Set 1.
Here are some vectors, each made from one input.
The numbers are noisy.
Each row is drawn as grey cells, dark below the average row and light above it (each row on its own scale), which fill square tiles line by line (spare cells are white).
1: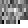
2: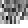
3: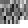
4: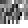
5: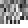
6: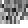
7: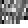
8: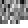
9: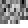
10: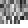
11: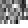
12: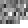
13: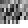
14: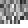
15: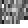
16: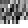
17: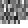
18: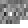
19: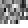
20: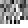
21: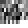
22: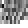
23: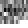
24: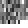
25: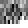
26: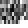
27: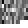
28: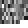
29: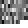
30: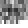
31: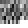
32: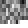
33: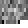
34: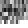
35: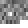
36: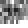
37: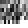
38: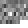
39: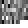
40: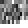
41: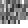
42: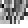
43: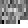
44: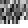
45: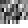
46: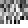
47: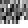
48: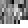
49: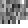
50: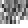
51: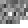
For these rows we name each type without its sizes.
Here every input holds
either a fixed value, or three true/false values.
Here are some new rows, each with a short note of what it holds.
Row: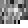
three true/false values
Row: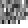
three true/false values
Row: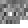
a fixed value
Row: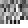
three true/false values
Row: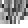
three true/false values
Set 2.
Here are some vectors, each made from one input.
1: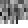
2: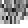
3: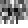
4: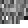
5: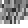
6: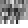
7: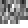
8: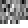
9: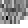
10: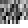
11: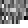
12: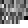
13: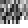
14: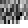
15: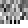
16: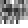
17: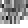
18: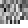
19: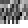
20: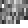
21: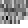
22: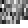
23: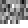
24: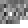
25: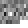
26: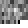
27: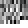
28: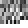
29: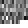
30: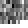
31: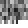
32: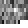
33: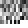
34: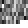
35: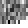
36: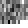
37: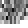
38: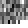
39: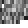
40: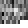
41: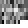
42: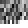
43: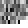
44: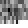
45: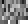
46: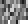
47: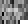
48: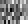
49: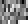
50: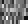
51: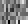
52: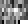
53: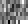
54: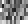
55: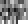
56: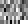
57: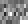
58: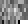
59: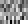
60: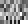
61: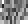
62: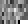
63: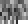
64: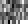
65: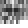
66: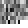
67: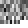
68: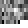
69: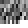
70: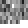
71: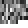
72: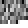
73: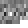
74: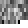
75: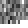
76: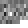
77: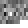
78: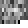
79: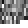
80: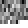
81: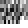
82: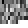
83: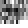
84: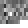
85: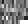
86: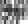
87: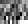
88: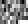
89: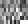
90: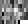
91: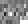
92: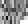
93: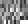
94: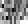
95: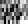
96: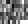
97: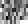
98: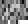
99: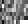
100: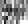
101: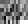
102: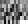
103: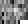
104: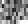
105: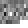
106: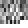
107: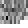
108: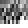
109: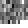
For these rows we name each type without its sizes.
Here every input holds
either a fixed value, or three true/false values.
